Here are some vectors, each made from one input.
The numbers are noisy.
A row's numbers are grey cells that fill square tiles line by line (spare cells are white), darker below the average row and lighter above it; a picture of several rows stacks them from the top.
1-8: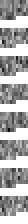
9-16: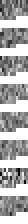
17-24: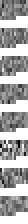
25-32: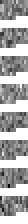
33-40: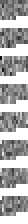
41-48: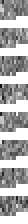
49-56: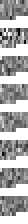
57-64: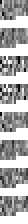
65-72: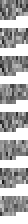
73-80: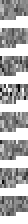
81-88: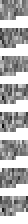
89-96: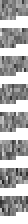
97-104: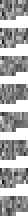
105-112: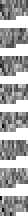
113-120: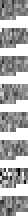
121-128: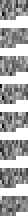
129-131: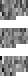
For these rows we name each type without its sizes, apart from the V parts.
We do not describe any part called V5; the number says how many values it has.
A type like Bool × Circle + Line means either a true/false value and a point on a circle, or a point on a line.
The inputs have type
List(Bool × V5).
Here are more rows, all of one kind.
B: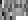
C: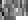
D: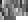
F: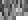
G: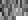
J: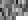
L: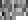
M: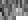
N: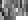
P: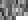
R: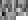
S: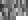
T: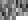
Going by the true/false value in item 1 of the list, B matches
L and R.
